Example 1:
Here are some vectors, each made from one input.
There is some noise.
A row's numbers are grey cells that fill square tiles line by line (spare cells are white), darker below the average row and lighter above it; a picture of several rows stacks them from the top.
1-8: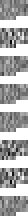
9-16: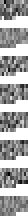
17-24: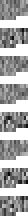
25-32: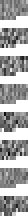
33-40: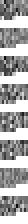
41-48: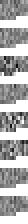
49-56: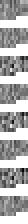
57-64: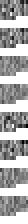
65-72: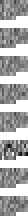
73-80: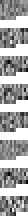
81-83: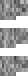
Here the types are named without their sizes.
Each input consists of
a label.
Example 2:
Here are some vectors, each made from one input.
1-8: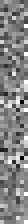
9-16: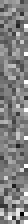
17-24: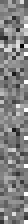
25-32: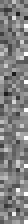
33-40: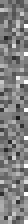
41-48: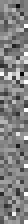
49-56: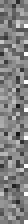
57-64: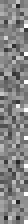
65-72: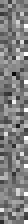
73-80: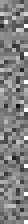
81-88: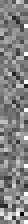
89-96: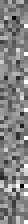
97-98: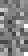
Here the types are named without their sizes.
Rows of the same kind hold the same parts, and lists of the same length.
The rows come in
2 kinds.
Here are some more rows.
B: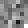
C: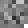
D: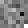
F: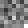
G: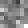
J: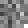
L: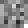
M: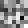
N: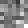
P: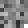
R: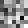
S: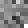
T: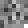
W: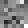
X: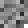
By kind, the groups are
B, C, D, F, G, J, L, N, P, S, T, W, X
M, R

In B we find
a point on a circle.
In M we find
a fixed value.
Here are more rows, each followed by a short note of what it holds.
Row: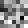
a fixed value
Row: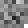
a point on a circle
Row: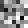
a fixed value
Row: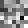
a fixed value
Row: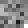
a point on a circle
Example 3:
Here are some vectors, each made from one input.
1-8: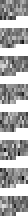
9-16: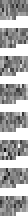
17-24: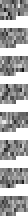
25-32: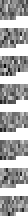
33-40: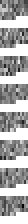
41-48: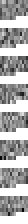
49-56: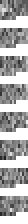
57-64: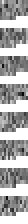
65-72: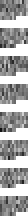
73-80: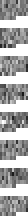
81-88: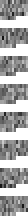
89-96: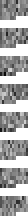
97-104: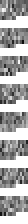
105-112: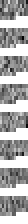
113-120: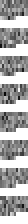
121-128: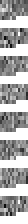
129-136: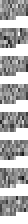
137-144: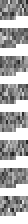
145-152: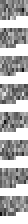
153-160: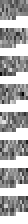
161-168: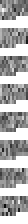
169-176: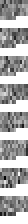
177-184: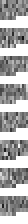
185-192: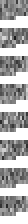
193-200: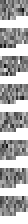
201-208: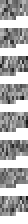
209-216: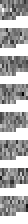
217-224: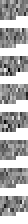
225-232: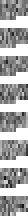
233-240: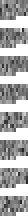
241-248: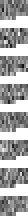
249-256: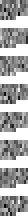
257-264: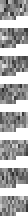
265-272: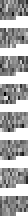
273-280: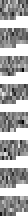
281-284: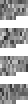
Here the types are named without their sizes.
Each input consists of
a label.
